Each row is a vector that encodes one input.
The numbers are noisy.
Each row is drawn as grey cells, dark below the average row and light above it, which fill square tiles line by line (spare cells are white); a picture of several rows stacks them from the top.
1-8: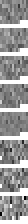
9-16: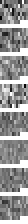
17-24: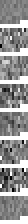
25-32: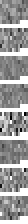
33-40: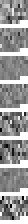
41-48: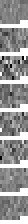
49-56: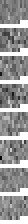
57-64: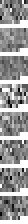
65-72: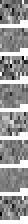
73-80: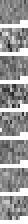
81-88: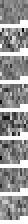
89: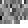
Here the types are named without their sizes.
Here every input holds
a point on a line, together with either a label, or three true/false values.
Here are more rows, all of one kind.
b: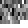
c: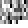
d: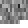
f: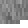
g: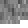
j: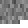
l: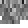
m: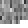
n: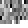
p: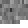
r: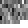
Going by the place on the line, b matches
d and r.
